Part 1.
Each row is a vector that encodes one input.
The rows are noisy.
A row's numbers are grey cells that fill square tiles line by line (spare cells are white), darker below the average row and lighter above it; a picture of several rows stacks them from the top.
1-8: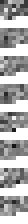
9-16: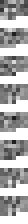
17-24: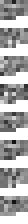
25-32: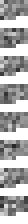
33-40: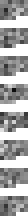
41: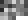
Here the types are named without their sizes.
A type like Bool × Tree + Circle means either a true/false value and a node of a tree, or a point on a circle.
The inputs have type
Line.
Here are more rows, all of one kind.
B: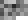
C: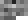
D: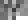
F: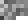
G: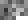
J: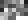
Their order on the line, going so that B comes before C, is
J, B, D, G, C, F.
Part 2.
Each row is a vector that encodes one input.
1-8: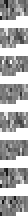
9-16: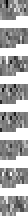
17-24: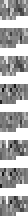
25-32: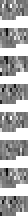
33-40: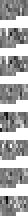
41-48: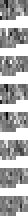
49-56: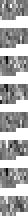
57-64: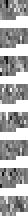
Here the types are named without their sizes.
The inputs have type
Bool × Bool × Bool.
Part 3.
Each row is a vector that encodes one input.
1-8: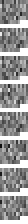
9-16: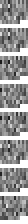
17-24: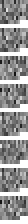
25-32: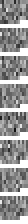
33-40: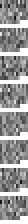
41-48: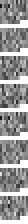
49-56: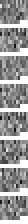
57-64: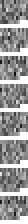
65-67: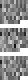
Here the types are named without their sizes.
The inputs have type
Line.
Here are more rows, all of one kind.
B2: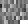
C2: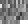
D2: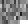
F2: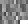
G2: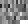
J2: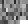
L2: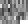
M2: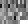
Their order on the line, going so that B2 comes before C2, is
M2, G2, B2, F2, L2, C2, D2, J2.
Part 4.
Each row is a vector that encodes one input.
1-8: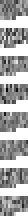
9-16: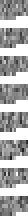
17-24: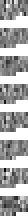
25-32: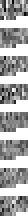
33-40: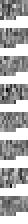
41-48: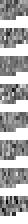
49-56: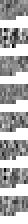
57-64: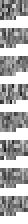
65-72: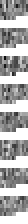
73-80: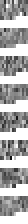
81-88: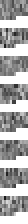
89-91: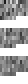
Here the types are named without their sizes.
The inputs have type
Line.
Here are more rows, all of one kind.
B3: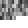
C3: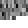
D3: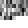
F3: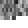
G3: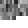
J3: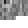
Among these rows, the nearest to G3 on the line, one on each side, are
D3 and F3.
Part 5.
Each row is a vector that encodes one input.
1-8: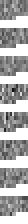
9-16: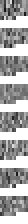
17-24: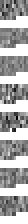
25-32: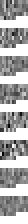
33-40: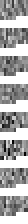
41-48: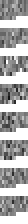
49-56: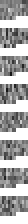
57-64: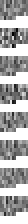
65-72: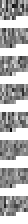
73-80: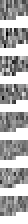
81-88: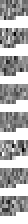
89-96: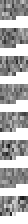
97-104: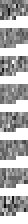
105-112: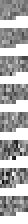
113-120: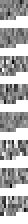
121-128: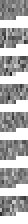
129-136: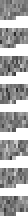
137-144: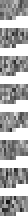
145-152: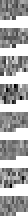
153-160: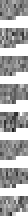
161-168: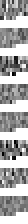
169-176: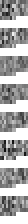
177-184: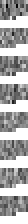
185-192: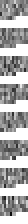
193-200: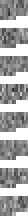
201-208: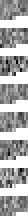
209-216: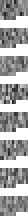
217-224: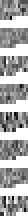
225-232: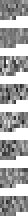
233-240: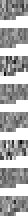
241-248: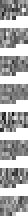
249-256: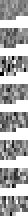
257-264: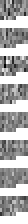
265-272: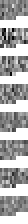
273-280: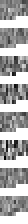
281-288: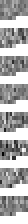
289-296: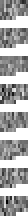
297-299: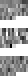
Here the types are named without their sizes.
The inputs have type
Tree.
